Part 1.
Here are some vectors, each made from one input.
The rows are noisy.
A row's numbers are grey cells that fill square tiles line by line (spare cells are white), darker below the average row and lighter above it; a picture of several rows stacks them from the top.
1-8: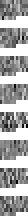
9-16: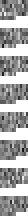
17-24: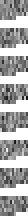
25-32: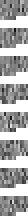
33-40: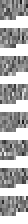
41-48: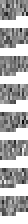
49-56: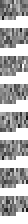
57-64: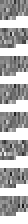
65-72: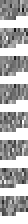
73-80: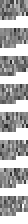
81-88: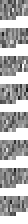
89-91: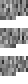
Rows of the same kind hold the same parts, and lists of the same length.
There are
2 kinds of row.
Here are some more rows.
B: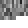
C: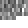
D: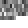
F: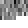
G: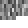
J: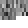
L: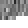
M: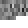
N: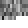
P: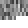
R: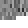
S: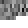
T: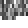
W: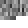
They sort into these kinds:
B, J, N, P, T
C, D, F, G, L, M, R, S, W

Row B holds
a point on a 7-point line.
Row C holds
a node of a 12-node tree.
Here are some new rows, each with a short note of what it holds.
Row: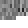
a node of a 12-node tree
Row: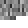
a node of a 12-node tree
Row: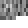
a point on a 7-point line
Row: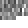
a node of a 12-node tree
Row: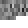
a node of a 12-node tree
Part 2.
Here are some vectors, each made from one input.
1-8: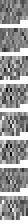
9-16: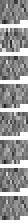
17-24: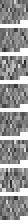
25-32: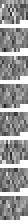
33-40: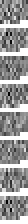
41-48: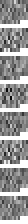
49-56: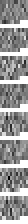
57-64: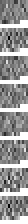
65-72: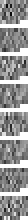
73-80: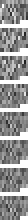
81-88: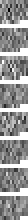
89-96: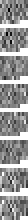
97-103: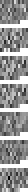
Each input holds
either one of 6 labels, or three true/false values.
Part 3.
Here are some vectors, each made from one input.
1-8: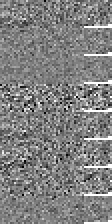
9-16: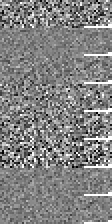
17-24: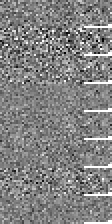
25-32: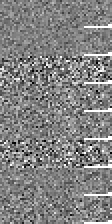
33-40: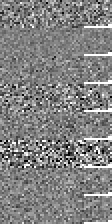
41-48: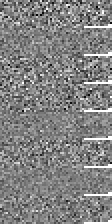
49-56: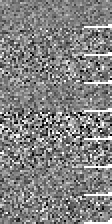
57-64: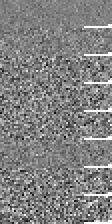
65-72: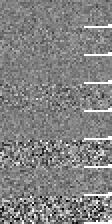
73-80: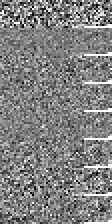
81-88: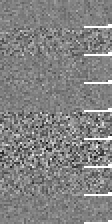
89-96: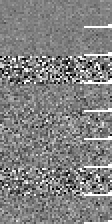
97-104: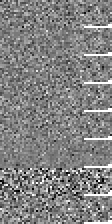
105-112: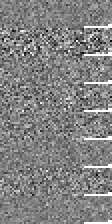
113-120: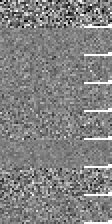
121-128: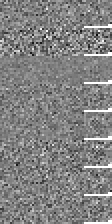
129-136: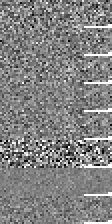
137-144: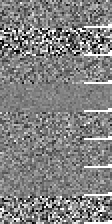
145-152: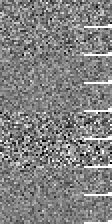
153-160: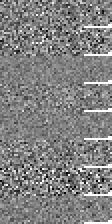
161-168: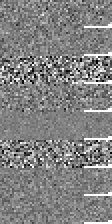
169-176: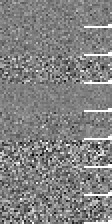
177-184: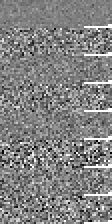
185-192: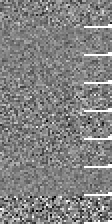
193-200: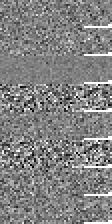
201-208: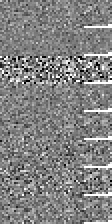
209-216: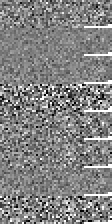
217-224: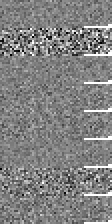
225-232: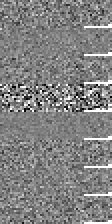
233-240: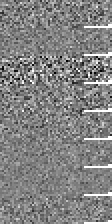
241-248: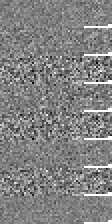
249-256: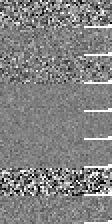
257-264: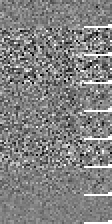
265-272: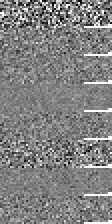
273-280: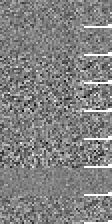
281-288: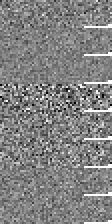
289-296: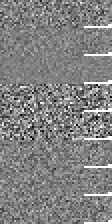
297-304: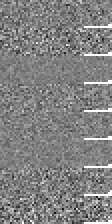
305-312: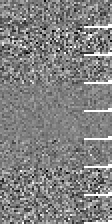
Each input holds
either a fixed value, or a node of an 18-node tree and a true/false value.
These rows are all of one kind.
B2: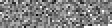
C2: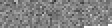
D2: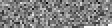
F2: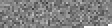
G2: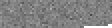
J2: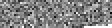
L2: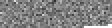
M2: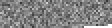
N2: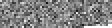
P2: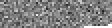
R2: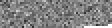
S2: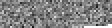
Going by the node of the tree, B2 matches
D2, F2, N2 and S2.
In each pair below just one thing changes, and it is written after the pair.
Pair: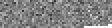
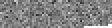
the node of the tree
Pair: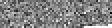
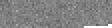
the node of the tree
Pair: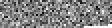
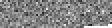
the node of the tree
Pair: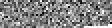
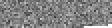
the node of the tree
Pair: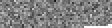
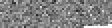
the node of the tree
